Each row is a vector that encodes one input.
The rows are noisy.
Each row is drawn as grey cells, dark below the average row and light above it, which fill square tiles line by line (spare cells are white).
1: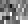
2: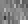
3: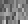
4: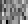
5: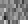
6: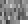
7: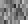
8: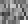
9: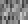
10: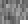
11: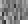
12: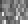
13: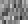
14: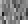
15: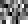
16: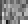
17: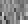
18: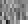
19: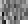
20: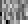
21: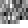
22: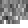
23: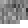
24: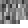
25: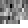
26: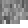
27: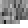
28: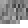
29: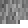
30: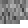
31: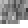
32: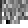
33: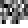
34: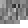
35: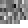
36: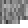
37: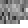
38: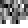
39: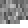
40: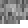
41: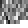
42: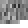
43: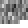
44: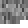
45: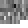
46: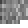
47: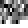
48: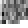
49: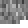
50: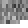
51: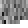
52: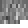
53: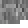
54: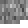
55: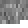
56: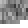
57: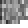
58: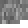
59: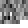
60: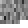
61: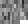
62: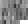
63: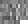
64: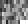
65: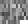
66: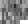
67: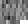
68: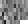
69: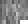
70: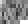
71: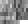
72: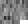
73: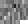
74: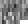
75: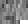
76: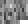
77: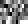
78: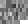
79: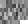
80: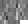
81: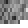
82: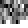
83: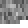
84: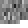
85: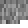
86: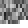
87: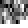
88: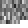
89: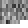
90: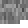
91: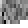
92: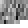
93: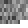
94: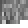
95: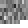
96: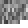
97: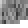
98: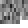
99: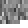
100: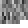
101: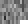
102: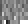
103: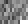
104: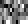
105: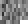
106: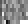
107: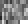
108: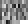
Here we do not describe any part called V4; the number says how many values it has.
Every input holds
a list of up to two items, each a true/false value and a value of V4.
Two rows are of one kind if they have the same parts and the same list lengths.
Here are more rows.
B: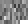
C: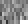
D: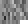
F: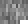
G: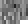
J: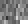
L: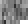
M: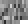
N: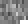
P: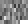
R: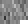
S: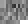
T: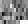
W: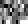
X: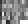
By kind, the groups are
B, G, L, M, P, S, T
C, D, F, J, N, R, X
W

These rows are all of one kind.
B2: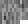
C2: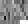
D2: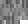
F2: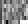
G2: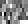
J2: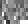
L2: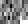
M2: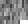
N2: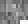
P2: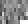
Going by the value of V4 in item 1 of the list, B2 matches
D2 and G2.
